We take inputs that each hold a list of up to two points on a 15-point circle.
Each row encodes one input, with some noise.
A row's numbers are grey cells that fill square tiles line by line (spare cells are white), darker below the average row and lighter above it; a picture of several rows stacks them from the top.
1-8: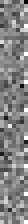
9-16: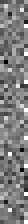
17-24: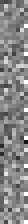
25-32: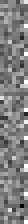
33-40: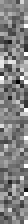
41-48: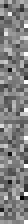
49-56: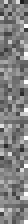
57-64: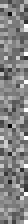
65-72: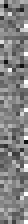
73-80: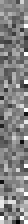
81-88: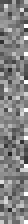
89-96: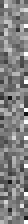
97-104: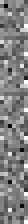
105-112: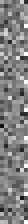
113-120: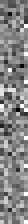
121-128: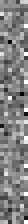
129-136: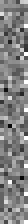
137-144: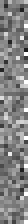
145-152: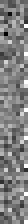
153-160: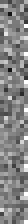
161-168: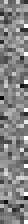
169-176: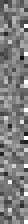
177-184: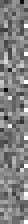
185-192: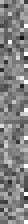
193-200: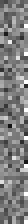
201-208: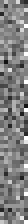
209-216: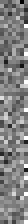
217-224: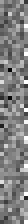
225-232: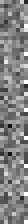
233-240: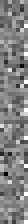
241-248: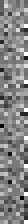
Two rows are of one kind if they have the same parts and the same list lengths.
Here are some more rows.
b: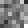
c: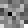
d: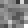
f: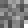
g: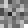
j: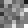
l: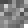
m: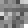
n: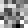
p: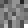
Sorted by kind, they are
b, f, j, p
c, d, g, l, m
n

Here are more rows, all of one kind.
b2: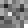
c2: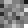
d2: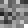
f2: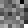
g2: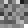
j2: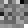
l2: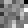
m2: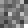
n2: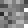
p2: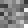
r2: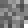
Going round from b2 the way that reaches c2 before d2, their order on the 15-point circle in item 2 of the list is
b2, r2, n2, p2, g2, j2, f2, c2, m2, d2, l2.
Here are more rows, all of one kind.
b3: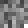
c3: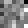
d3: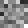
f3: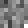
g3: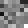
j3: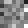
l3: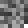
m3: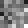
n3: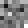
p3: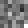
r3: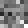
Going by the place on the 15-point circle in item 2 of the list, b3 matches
m3 and p3.
